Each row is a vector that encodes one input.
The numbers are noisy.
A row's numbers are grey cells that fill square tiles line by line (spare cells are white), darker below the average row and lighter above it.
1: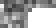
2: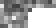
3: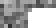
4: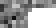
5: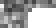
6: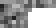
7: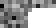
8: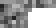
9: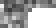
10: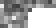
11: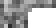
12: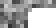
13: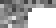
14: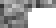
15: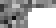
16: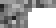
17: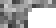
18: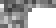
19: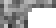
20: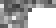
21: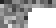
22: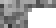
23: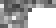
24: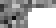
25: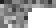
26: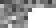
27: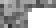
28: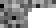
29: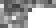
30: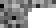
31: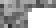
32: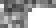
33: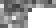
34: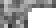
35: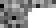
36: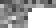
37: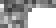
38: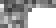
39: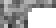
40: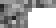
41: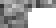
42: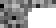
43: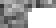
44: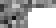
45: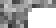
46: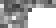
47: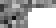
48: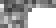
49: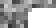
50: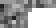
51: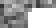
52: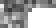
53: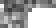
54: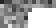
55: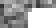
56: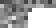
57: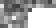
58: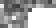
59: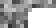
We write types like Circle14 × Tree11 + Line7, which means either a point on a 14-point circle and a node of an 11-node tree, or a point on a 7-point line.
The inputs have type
Line4 + Line7.
